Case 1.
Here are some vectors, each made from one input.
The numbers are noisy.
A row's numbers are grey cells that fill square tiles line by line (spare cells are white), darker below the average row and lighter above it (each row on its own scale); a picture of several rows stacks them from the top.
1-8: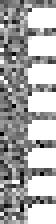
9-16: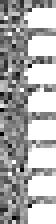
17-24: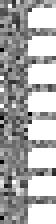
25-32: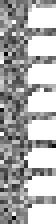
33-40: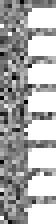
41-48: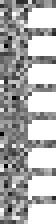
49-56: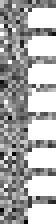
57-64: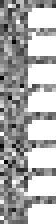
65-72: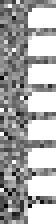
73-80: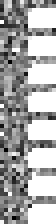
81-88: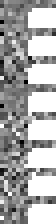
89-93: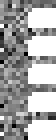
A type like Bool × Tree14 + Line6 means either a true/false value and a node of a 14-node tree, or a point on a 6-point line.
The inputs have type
Bool × Bool × Bool × Bool × Label8.
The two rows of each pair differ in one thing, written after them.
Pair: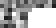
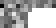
one of the four true/false values
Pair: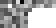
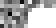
one of the four true/false values
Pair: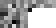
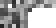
one of the four true/false values
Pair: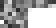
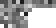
the label
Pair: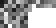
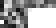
the label
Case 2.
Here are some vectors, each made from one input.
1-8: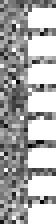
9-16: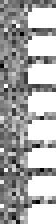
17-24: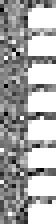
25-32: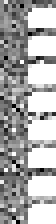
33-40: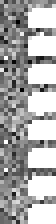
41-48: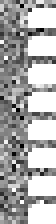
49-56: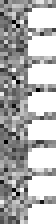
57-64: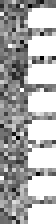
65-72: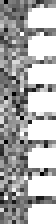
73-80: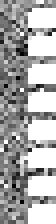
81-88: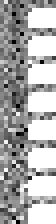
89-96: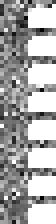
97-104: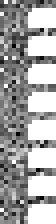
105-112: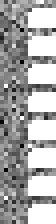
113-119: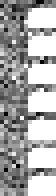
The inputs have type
(Bool × Bool × Bool + Unit) × Circle9.
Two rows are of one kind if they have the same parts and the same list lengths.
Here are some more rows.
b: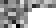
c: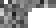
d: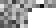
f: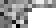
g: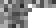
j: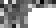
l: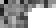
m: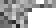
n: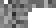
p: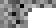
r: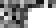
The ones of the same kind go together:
b, d, f, m
c, g, j, l, n, p, r

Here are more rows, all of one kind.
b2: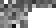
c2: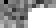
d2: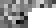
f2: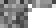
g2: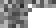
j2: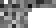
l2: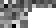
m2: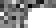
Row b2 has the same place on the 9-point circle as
g2 and l2.
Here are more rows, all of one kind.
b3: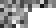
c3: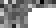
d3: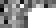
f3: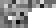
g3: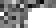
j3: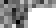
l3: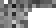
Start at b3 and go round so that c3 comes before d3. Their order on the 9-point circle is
b3, l3, c3, g3, j3, d3, f3.
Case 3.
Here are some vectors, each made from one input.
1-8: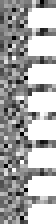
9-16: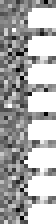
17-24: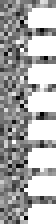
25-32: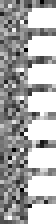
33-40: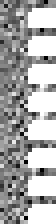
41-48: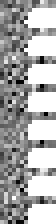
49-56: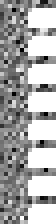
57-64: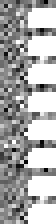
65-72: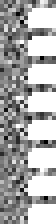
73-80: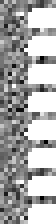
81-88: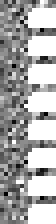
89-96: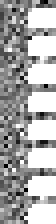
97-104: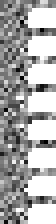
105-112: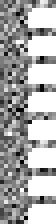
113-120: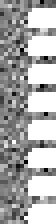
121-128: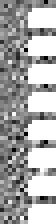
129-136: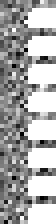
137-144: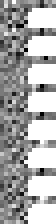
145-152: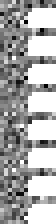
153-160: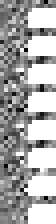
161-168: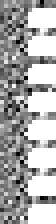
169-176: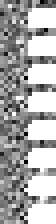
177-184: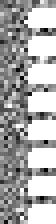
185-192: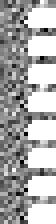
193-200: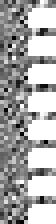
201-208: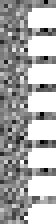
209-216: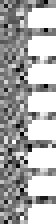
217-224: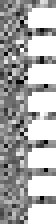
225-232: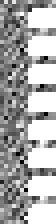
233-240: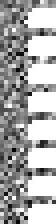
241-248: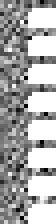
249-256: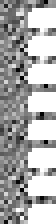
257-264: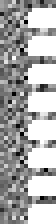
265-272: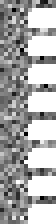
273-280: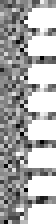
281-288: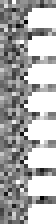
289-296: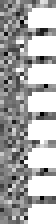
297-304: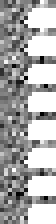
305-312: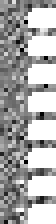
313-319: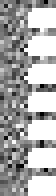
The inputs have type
List2(Line6).
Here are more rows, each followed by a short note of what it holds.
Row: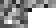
the empty list
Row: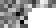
a list of one item
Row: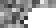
a list of one item
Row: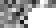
a list of one item
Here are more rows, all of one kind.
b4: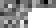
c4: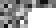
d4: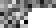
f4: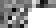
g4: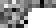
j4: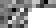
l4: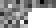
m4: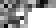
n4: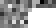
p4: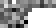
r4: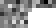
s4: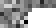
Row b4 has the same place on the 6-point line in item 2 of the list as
f4 and r4.
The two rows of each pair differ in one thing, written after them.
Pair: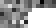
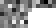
the place on the 6-point line in item 2 of the list
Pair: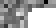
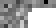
the place on the 6-point line in item 1 of the list
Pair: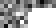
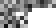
the place on the 6-point line in item 2 of the list
